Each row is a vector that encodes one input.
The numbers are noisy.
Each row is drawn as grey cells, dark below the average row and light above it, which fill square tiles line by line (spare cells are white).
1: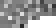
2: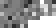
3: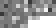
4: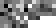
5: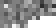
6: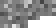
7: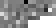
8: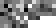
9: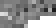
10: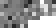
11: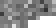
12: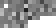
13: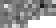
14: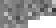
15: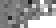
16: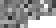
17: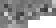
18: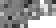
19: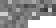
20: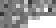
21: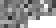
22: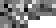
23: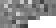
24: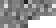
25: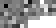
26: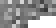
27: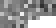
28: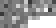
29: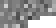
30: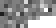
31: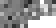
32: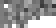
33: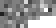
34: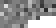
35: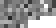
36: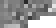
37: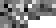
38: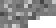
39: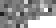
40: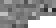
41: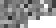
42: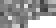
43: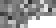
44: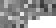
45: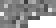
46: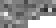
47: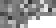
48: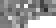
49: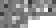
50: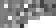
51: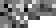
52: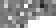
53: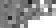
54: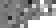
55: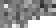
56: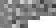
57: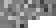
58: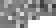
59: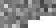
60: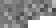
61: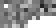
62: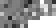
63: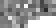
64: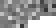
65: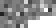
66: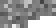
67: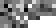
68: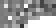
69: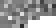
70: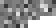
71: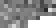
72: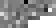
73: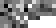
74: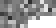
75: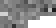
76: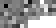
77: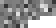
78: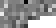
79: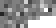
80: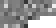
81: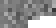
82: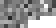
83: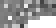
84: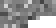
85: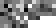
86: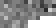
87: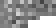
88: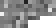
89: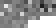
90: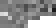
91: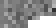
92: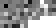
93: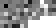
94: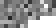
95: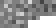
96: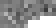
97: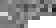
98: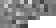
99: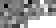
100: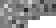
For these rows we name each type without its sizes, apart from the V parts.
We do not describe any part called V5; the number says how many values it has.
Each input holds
a list of items, each a true/false value and a value of V5.
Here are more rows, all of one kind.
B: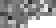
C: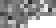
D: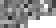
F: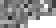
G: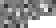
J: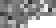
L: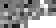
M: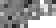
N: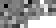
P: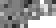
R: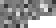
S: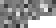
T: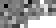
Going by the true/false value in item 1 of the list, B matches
C, J, N and T.
